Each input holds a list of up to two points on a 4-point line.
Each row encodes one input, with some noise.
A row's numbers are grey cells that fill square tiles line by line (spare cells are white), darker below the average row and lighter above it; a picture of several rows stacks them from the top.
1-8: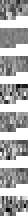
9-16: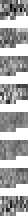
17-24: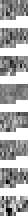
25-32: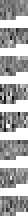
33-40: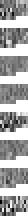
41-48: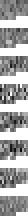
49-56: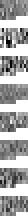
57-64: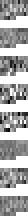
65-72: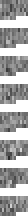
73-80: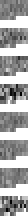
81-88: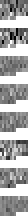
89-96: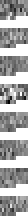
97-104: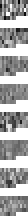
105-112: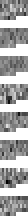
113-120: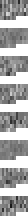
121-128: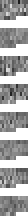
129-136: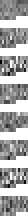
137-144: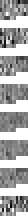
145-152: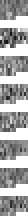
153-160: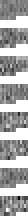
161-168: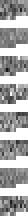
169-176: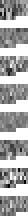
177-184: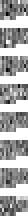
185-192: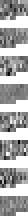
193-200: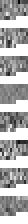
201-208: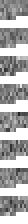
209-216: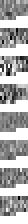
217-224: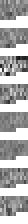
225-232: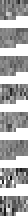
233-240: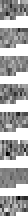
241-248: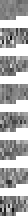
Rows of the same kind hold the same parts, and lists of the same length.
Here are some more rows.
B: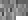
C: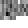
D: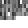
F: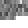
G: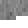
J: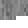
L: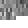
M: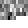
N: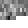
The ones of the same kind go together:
B, G, J
C, L, M, N
D, F

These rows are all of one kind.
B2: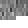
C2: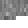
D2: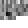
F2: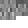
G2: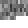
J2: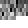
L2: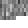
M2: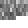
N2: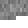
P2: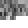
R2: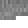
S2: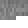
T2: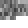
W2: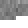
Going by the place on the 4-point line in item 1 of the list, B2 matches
C2, G2, J2 and W2.
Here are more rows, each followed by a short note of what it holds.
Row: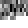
a list of two items
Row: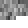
a list of one item
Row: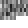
a list of one item
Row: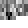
the empty list
